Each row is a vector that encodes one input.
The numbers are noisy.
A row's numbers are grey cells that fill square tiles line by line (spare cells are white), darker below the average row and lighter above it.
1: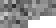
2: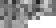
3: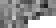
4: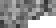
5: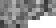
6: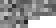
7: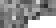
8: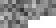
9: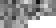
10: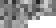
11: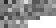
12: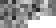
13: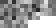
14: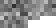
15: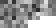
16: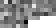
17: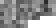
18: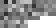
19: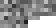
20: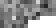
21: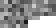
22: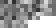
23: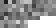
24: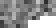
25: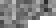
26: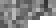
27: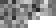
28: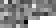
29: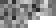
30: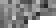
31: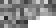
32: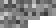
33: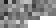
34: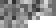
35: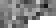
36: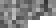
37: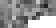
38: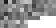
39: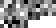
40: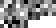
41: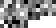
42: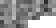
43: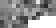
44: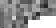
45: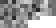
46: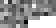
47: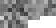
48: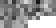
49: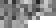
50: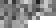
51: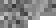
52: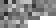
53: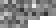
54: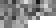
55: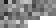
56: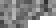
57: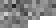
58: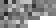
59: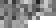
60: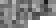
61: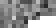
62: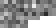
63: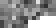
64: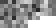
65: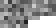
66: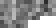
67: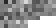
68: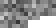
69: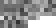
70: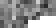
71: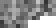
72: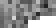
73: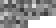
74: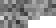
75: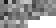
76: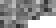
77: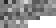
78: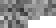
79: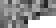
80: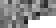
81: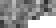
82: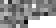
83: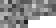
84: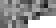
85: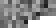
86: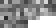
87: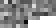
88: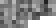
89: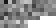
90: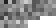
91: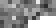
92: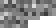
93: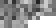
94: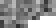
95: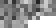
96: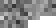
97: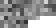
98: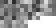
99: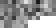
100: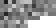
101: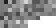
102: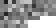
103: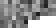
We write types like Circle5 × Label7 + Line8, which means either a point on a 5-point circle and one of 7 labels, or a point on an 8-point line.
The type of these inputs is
List2(Bool × Line4).
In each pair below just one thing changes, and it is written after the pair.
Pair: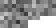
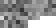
the place on the 4-point line in item 1 of the list
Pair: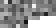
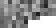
the true/false value in item 1 of the list
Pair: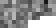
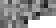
the true/false value in item 2 of the list
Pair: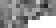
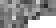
the place on the 4-point line in item 2 of the list
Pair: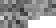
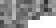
the true/false value in item 1 of the list
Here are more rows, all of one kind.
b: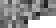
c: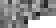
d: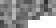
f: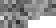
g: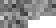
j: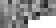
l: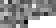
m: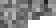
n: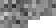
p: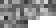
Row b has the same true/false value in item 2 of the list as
c, j, l and p.
